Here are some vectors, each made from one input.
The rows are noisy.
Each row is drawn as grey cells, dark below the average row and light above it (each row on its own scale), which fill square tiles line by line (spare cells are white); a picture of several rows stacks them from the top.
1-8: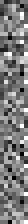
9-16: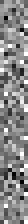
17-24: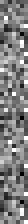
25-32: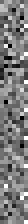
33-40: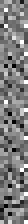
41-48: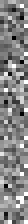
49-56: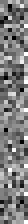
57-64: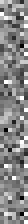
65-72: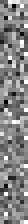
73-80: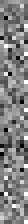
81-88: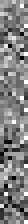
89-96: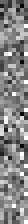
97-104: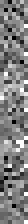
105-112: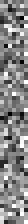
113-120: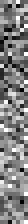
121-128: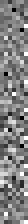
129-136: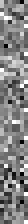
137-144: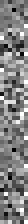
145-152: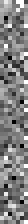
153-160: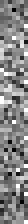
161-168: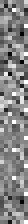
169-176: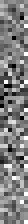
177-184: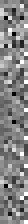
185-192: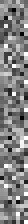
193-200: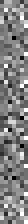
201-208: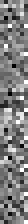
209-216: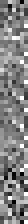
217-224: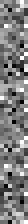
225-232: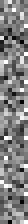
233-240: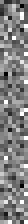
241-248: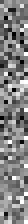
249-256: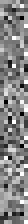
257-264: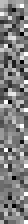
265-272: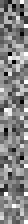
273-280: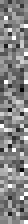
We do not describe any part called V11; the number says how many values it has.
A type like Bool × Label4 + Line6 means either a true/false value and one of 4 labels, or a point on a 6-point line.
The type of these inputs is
List2(Bool × V11).
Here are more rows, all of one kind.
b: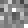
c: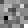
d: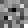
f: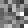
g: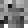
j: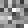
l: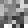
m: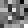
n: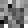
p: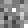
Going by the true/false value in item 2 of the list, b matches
c and p.
